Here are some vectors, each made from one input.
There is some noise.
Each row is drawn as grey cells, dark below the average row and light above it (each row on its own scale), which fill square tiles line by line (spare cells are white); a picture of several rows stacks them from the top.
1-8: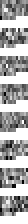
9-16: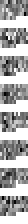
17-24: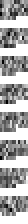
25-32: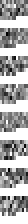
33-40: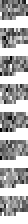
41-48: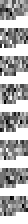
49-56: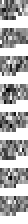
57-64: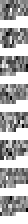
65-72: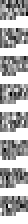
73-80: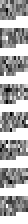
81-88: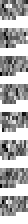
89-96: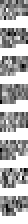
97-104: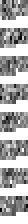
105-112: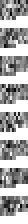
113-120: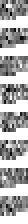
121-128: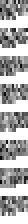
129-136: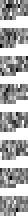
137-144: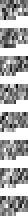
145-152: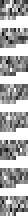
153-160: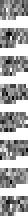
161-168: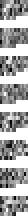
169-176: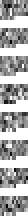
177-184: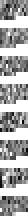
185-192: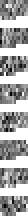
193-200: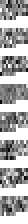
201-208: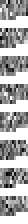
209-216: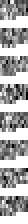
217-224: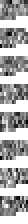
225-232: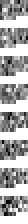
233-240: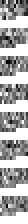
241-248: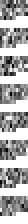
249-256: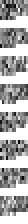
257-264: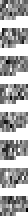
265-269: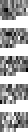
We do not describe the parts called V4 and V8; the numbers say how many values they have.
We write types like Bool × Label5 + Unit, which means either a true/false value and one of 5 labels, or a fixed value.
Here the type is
Circle5 × Line5 × (Tree9 + V8) × V4.
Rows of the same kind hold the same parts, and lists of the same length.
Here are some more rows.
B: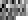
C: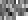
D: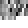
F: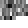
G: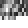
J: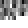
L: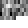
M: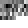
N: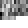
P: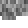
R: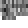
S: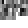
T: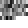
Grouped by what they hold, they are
B, C, F, J, M, P, R, S, T
D, G, L, N

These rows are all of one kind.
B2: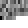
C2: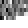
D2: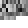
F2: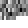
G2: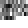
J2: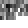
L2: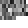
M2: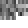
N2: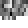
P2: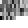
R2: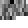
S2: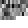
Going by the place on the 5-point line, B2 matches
C2, G2 and J2.
